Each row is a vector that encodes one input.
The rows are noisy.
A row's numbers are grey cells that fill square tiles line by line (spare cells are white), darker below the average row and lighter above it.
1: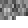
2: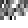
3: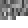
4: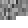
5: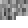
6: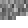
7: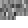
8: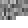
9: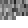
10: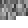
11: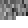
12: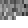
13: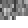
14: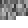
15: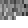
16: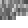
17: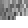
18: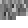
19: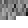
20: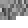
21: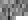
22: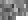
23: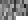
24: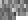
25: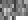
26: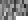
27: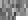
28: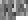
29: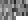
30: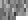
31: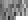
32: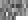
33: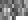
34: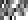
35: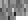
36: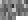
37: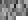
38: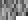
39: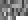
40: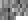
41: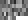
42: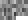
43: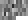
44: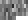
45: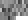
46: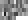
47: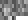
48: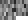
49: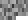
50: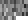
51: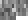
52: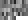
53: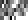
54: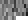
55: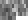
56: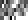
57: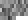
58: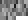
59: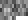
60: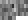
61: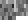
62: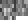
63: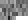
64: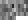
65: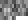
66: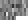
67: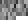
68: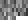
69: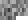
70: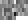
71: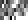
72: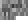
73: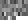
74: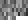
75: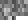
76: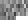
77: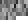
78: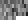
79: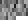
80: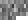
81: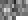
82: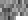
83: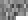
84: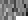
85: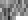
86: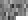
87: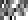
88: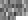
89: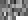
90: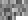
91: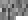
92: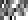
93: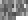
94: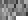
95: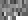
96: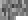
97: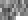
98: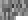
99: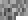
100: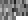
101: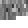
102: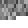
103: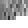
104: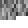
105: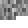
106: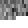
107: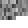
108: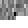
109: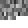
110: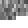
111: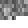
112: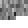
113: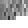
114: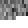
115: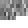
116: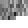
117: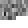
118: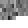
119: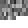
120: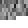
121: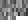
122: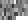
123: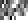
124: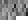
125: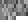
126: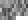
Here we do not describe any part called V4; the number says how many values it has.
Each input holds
a list of up to two items, each one of 6 labels and a value of V4.
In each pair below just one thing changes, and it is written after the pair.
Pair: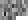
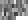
the label in item 1 of the list
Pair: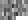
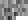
the value of V4 in item 2 of the list
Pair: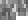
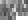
the label in item 1 of the list
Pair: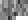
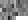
the value of V4 in item 2 of the list
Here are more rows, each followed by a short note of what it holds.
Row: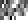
the empty list
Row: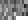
a list of one item
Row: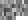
a list of two items
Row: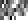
the empty list
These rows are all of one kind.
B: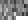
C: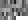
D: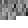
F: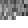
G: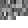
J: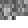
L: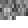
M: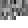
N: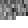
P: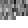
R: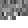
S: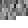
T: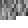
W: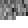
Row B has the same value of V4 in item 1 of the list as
F, N, P and W.
